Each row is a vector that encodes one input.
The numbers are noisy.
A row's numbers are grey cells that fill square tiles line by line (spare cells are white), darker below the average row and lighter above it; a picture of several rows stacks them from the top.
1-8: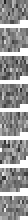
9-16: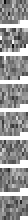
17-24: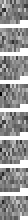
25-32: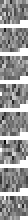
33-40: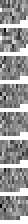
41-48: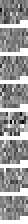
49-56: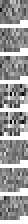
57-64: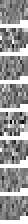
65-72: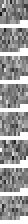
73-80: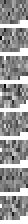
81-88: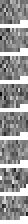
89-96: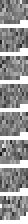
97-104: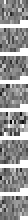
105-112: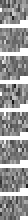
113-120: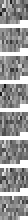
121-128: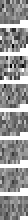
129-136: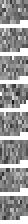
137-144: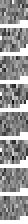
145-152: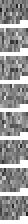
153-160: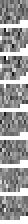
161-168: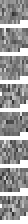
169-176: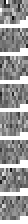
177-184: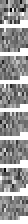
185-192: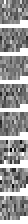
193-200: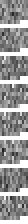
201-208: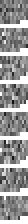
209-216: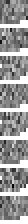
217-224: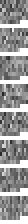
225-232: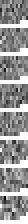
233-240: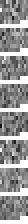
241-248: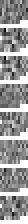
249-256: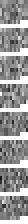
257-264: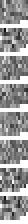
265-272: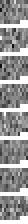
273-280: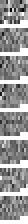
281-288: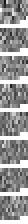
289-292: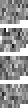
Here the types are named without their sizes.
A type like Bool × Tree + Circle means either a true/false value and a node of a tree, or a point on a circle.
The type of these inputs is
List(Line).
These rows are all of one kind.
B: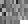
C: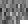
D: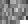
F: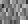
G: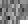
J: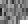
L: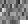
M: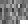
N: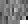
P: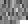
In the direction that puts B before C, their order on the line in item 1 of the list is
L, P, B, F, D, N, M, C, J, G.
